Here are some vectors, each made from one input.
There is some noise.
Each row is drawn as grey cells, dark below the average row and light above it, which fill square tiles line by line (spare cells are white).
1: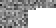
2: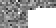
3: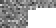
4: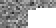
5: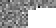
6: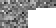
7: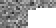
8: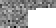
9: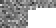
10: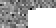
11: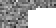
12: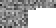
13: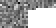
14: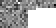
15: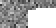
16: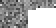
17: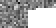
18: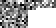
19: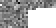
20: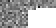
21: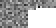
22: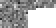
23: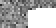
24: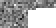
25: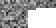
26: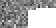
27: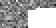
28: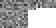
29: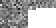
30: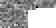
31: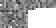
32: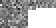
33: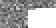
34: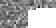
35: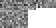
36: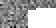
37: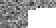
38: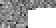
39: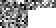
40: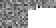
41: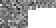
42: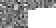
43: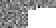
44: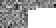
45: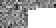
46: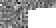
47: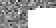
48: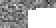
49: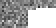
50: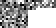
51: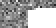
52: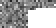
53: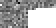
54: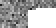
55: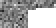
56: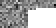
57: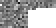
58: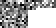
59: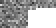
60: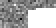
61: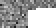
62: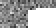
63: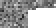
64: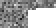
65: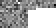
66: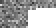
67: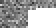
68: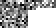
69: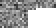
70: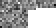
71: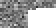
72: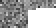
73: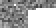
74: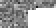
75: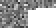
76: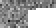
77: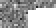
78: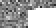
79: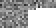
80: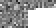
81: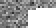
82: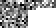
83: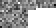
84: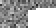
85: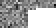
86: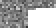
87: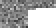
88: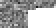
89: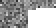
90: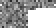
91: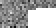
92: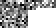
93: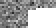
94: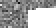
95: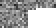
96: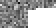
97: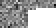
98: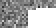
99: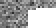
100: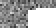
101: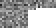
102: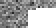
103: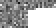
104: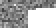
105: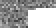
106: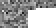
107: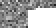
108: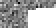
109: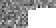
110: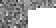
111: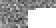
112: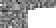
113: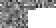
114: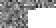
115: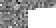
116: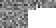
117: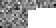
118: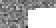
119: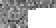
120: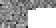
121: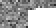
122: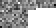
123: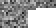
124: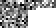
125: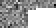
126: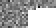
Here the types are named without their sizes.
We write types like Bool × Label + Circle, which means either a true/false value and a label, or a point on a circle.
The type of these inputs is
List(Line).
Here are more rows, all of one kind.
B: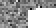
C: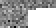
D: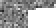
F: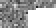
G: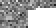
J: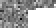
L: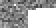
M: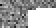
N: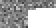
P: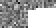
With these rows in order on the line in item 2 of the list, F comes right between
B and J.
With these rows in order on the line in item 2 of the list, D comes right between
N and P.
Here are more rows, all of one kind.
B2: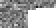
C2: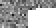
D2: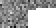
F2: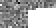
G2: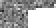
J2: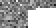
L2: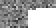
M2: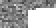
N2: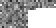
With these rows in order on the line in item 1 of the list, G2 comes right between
B2 and M2.
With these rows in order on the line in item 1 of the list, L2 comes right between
D2 and M2.
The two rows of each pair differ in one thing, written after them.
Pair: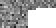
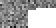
the place on the line in item 1 of the list
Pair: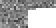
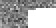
the place on the line in item 2 of the list
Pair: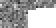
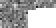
the place on the line in item 2 of the list
